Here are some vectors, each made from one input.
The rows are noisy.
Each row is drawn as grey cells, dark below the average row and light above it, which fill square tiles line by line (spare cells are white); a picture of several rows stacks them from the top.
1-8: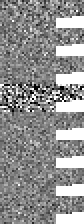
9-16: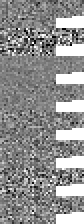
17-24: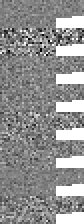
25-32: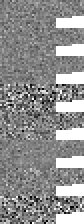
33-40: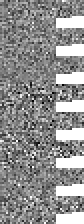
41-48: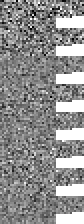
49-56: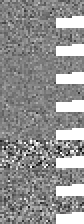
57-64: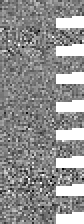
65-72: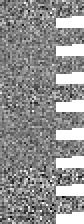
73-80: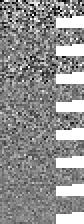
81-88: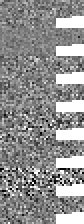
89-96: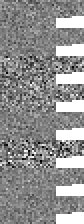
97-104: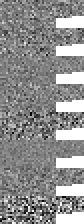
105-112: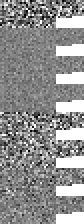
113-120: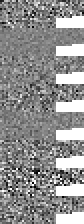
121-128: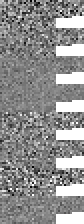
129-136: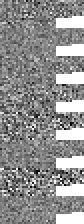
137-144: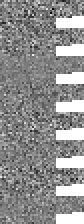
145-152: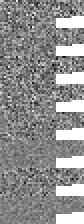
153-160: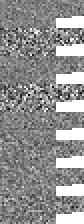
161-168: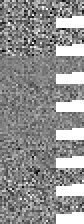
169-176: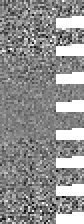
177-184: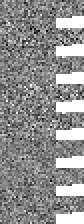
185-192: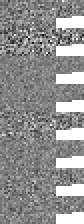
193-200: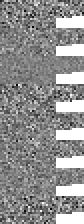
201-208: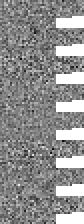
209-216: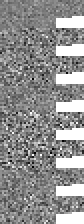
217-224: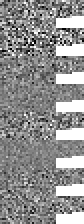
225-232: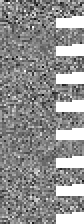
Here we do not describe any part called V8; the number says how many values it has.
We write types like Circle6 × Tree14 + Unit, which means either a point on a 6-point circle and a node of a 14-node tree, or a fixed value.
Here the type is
List2(Line11) + V8 × V8.
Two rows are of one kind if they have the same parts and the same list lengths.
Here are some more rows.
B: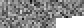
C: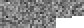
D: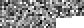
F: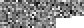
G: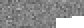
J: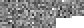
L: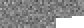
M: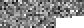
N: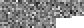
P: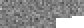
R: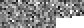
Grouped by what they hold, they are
B, M
C, R
D, F, G, J, N
L, P

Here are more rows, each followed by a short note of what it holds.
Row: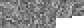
the empty list
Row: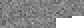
a list of two items
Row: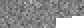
a list of one item
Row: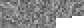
the empty list
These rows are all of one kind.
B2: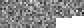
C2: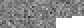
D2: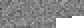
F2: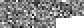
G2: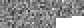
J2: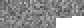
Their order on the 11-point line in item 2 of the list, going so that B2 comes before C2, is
B2, D2, F2, C2, J2, G2.
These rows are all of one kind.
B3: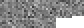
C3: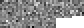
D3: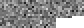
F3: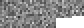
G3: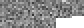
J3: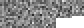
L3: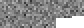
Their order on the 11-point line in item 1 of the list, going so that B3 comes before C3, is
F3, J3, B3, D3, L3, C3, G3.
